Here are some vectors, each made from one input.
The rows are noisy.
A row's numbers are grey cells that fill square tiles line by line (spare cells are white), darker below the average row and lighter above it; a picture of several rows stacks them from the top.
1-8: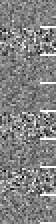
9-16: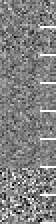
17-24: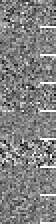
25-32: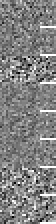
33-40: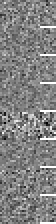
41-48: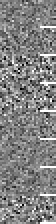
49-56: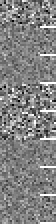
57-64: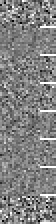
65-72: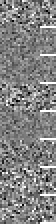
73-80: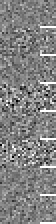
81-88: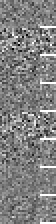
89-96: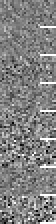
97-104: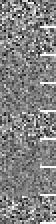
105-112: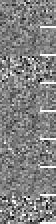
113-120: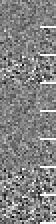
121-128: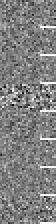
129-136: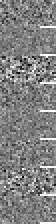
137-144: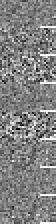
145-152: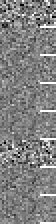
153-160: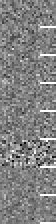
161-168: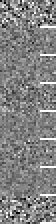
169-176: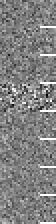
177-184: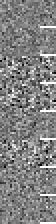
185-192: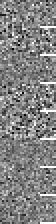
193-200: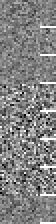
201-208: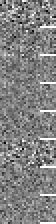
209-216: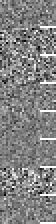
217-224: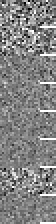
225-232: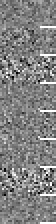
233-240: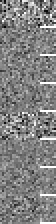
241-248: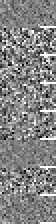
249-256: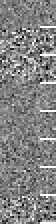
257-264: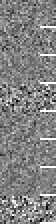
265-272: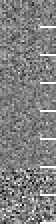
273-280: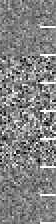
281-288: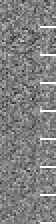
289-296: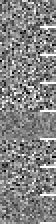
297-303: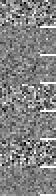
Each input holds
either a fixed value, or one of 4 labels and a node of each of two 15-node trees, or a node of an 11-node tree.
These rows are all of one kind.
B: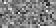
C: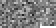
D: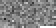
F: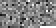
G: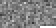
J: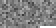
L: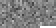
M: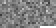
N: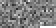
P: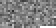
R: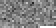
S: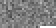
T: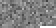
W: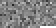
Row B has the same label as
D, L, R and T.
